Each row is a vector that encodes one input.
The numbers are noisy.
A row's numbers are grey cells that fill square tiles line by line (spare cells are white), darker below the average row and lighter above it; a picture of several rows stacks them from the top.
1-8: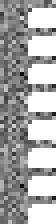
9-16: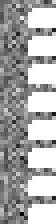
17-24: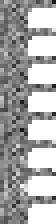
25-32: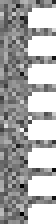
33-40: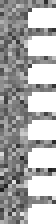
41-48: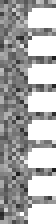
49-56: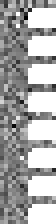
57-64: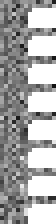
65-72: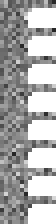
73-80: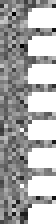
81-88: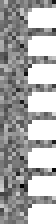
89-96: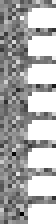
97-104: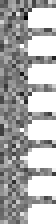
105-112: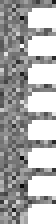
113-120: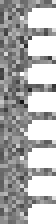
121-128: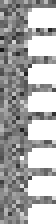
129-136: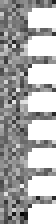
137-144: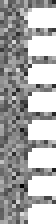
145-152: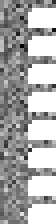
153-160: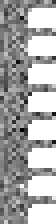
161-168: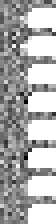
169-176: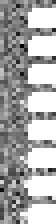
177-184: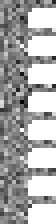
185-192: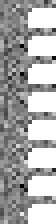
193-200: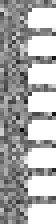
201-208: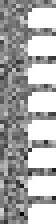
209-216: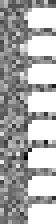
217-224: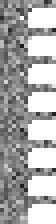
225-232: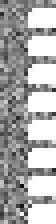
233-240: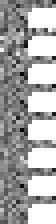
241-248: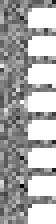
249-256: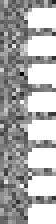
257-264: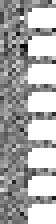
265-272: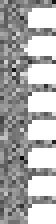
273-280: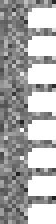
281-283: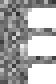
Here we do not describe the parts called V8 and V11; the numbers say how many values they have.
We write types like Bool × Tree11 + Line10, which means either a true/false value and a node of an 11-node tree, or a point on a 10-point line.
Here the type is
Line5 × V8 × V11 + Line10 × Line10 × Line10.
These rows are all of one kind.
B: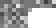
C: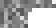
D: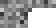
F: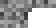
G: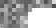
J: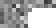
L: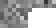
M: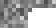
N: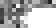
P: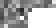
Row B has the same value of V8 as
C and P.
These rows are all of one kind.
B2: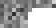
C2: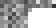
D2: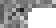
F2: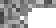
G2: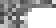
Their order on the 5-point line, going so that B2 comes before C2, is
D2, B2, G2, C2, F2.
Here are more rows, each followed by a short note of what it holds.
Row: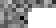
a point on each of three 10-point lines
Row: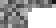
a point on each of three 10-point lines
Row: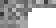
a point on a 5-point line, a value of V8 and a value of V11
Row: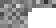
a point on a 5-point line, a value of V8 and a value of V11
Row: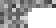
a point on a 5-point line, a value of V8 and a value of V11
